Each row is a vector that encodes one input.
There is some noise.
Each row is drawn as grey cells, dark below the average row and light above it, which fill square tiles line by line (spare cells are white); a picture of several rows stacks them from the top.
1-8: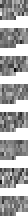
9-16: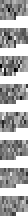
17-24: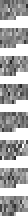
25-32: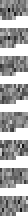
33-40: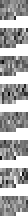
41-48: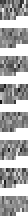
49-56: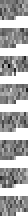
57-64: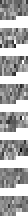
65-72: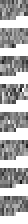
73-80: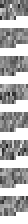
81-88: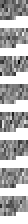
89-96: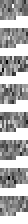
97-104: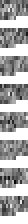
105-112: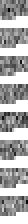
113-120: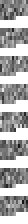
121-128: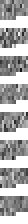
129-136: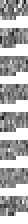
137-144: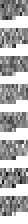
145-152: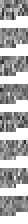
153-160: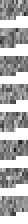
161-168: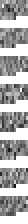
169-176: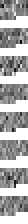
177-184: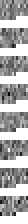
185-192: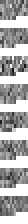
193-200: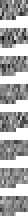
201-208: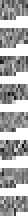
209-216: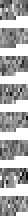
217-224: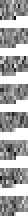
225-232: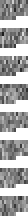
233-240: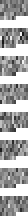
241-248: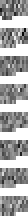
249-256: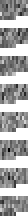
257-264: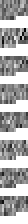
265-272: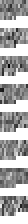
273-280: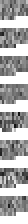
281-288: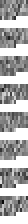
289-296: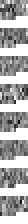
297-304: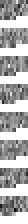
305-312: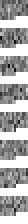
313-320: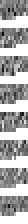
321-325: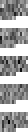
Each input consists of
a point on a 15-point line and three true/false values.
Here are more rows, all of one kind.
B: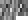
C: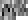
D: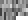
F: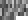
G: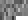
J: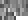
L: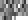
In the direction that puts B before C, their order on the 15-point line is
F, J, B, G, D, L, C.
